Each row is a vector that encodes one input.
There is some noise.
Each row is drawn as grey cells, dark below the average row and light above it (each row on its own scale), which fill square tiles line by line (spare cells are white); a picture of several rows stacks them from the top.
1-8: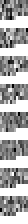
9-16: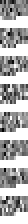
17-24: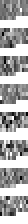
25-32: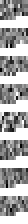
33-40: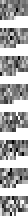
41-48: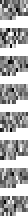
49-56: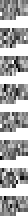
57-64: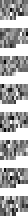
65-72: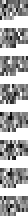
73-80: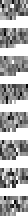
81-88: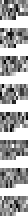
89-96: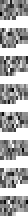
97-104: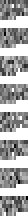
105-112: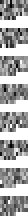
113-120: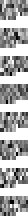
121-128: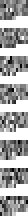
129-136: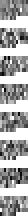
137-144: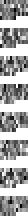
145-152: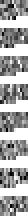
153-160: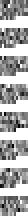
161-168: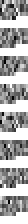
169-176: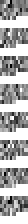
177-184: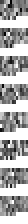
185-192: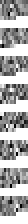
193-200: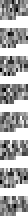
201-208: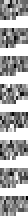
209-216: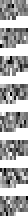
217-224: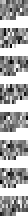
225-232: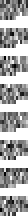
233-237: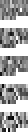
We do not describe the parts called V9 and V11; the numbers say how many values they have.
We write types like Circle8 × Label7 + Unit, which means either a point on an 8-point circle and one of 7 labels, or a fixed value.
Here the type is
(Label12 × Line7 × Line7 + Unit) × V9 × V11.
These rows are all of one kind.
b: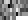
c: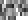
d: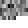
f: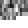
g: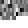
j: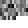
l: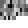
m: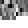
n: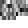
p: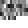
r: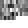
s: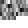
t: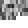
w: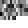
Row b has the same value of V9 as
f, g and m.
